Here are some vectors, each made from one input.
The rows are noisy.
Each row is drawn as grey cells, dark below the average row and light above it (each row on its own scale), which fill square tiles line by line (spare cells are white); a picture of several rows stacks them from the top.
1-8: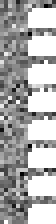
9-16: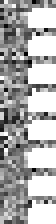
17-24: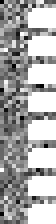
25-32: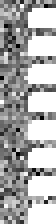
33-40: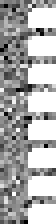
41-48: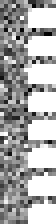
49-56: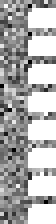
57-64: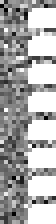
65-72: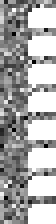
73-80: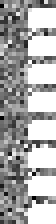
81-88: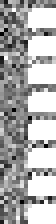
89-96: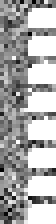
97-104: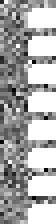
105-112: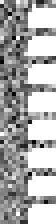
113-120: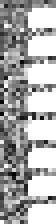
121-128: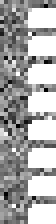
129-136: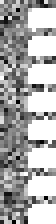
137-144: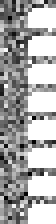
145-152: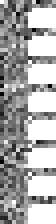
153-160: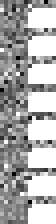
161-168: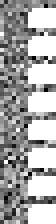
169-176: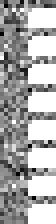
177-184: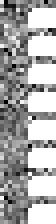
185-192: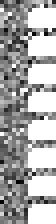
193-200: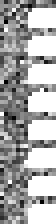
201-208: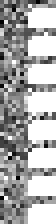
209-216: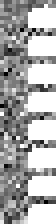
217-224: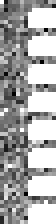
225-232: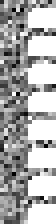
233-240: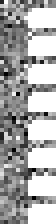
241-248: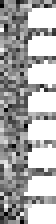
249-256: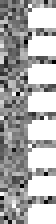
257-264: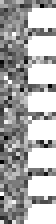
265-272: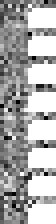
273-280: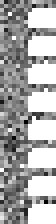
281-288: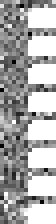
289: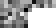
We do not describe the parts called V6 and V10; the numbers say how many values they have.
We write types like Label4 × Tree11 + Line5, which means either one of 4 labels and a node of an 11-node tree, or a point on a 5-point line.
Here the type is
(Bool × Label8 + Label7 × V6) × (Line11 + V10).
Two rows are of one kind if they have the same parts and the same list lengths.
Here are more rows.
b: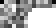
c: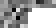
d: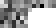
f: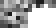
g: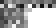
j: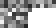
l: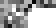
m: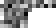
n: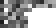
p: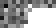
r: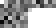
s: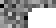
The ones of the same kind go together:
b, j, l
c, d, g, n, p, r
f
m, s

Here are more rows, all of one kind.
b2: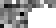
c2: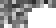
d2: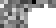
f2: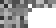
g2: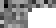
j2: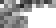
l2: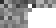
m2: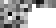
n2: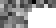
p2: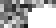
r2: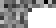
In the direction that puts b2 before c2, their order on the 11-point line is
b2, c2, j2, p2, m2, g2, d2, n2, r2, l2, f2.
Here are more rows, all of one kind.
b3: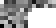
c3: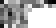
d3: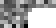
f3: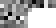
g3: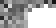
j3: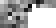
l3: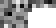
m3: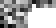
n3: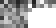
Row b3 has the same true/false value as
d3, f3 and n3.
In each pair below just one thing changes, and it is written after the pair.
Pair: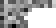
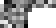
the place on the 11-point line
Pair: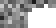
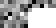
the true/false value
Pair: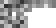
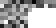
the place on the 11-point line
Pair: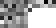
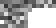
the true/false value
